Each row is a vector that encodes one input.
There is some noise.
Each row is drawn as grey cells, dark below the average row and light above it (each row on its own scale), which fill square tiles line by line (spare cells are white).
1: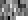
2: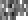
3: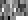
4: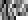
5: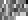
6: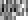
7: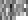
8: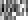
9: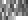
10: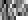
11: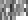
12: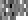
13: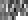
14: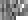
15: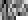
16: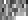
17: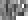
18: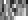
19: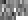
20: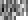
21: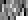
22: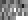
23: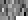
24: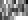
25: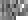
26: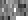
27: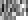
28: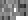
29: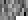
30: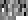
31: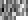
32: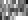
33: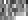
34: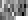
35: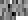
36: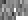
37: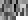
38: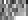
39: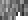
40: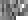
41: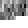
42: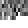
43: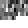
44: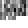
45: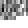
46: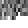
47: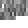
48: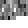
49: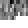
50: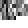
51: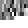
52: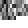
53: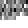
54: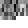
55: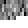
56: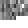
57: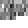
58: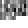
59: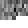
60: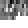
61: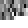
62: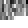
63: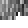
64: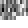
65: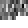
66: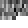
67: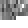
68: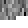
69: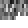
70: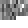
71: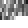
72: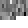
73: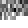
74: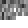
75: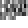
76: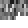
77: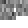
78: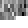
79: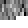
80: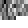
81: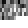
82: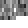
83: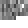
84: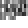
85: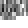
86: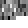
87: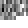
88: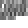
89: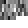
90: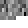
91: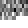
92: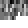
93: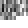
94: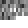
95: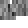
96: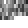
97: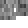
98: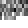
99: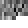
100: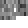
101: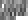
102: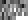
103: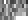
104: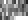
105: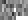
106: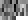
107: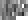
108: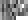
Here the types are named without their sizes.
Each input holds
a label, together with either a fixed value, or a node of a tree.
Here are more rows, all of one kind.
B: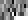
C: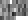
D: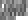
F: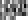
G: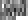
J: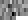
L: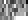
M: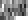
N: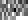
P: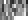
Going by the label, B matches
D, F, G and M.
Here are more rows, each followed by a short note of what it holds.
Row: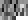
a label
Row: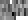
a label and a node of a tree
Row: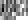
a label
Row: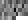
a label and a node of a tree
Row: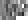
a label
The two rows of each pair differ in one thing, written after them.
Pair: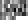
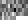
the label
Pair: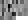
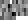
the node of the tree
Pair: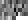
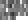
the node of the tree
